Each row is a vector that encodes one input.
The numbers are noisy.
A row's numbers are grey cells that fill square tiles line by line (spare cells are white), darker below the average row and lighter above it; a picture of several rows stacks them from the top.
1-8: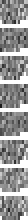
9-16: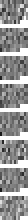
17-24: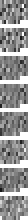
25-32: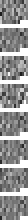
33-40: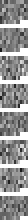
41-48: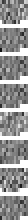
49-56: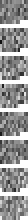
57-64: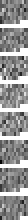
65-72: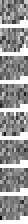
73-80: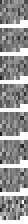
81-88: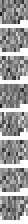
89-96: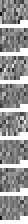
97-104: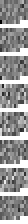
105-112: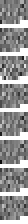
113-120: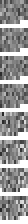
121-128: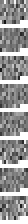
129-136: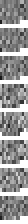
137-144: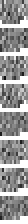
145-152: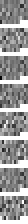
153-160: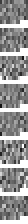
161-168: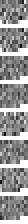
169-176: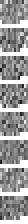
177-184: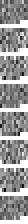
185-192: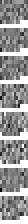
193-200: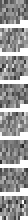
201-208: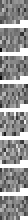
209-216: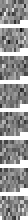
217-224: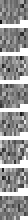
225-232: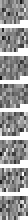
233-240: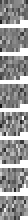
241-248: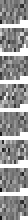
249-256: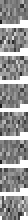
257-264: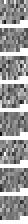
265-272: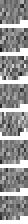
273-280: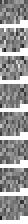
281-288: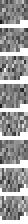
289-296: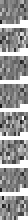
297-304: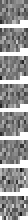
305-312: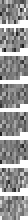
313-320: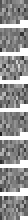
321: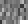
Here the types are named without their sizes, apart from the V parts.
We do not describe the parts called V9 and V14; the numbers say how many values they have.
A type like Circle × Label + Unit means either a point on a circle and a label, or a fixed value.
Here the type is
(Bool × V9 + Unit) × Circle + V14.
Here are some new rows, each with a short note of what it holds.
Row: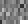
a point on a circle
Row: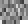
a value of V14
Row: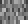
a point on a circle, a true/false value and a value of V9
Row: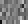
a point on a circle
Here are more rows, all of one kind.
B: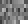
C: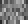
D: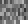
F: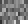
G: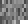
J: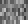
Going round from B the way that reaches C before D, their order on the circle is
B, G, C, F, J, D.
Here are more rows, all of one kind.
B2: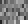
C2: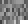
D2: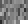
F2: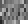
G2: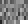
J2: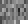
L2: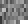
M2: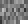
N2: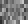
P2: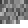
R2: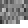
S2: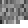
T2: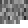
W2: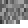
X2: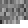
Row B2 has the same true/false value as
C2, G2, P2 and T2.
